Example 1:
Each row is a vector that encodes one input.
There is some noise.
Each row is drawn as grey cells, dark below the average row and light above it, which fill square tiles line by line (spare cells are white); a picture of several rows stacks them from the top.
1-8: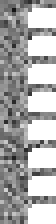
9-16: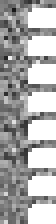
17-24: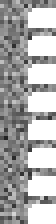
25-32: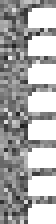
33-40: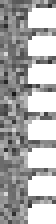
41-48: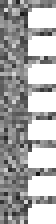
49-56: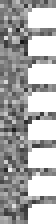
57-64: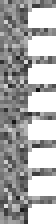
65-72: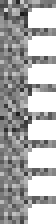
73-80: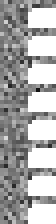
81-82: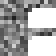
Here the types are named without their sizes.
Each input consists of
four true/false values.
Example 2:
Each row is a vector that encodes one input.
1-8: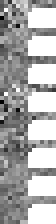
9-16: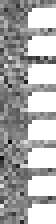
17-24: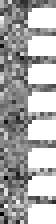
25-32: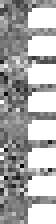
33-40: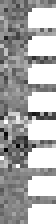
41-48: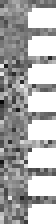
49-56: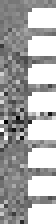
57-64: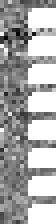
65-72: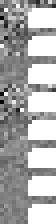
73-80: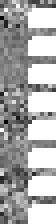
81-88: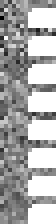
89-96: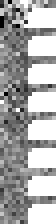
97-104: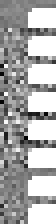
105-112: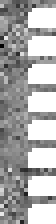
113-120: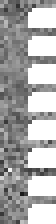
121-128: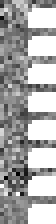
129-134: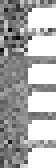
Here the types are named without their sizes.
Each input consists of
a point on a line.
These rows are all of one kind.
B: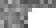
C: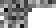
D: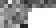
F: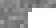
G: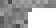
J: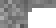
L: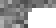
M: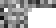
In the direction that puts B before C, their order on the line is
L, D, B, C, G, J, M, F.
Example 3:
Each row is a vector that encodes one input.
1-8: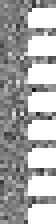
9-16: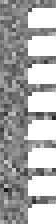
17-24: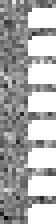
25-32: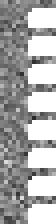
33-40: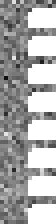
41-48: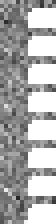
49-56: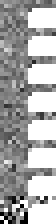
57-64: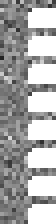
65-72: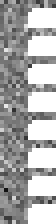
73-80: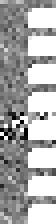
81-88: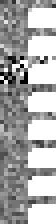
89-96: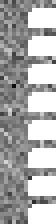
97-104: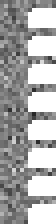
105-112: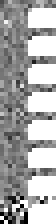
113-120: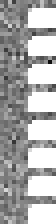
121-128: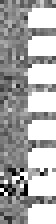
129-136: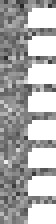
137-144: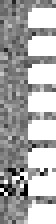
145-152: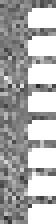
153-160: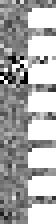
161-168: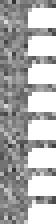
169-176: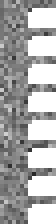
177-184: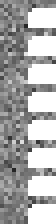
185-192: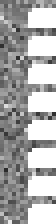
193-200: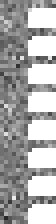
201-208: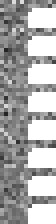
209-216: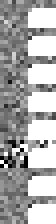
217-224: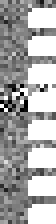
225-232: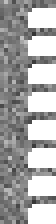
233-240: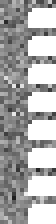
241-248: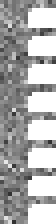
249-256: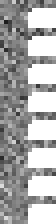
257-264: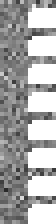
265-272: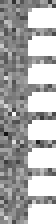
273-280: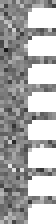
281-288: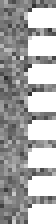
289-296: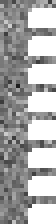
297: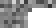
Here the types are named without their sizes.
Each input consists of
either a fixed value, or three true/false values.
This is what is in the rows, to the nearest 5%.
About 5% of them hold a fixed value. The rest hold three true/false values.
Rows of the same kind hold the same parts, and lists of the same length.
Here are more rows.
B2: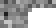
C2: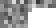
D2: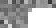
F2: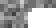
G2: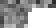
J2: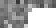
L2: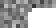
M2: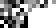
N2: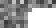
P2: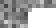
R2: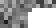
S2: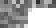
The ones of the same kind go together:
B2, C2, D2, F2, G2, J2, L2, N2, P2, R2, S2
M2

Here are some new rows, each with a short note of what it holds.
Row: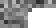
three true/false values
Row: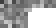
three true/false values
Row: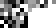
a fixed value
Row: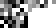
a fixed value
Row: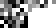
a fixed value
